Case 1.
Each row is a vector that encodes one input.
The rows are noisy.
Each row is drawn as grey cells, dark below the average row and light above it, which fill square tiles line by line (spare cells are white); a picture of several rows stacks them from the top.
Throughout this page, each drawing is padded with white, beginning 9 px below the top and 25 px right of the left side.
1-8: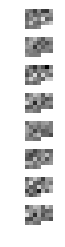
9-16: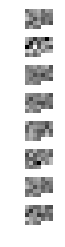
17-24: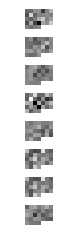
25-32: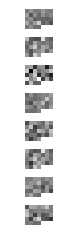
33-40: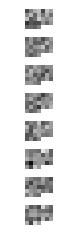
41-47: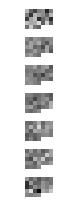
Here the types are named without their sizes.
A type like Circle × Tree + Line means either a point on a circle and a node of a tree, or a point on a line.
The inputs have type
List(Line).
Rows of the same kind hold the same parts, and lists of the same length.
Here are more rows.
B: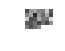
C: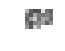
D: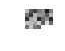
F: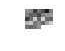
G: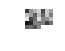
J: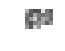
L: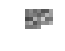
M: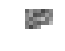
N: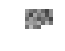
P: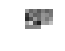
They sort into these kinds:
B, F, G, L, M, P
C, J
D, N

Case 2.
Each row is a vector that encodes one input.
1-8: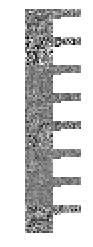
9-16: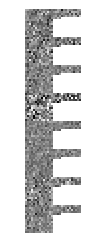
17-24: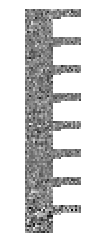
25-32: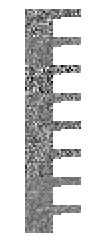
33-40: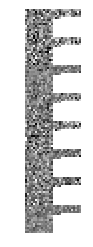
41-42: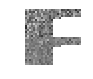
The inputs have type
Line4 + Line6.
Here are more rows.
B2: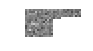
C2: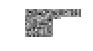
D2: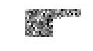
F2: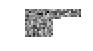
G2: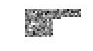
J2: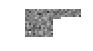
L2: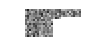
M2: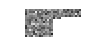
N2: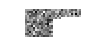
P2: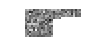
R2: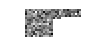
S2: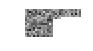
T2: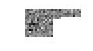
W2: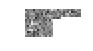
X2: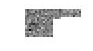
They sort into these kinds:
B2, D2, G2, M2, N2, P2, R2, W2
C2, F2, J2, L2, S2, T2, X2

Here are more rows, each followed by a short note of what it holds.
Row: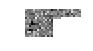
a point on a 4-point line
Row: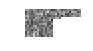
a point on a 6-point line
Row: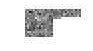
a point on a 4-point line
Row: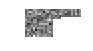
a point on a 6-point line
